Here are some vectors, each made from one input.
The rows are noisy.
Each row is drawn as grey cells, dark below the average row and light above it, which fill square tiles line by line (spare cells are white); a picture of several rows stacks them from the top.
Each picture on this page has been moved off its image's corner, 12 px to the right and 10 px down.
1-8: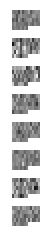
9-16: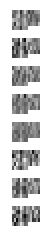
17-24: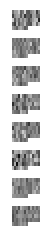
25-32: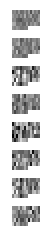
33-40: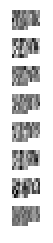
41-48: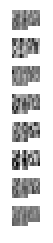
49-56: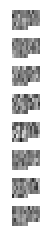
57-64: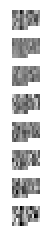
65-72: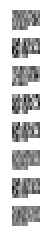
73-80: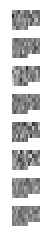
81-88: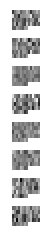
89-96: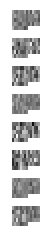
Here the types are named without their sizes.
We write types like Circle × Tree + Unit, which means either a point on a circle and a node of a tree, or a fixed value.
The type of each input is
(Bool × Bool × Bool + Unit) × Circle.
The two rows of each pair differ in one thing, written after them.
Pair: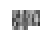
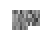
the place on the circle
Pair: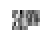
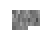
one of the three true/false values
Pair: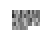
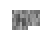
the place on the circle
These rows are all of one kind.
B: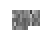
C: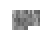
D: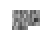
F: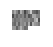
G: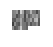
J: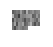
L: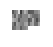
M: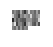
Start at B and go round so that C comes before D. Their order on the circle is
B, C, M, F, G, J, L, D.
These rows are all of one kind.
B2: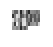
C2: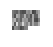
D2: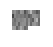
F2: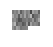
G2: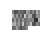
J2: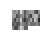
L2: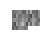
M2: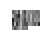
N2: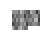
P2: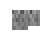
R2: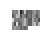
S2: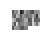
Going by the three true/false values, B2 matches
D2, P2 and R2.
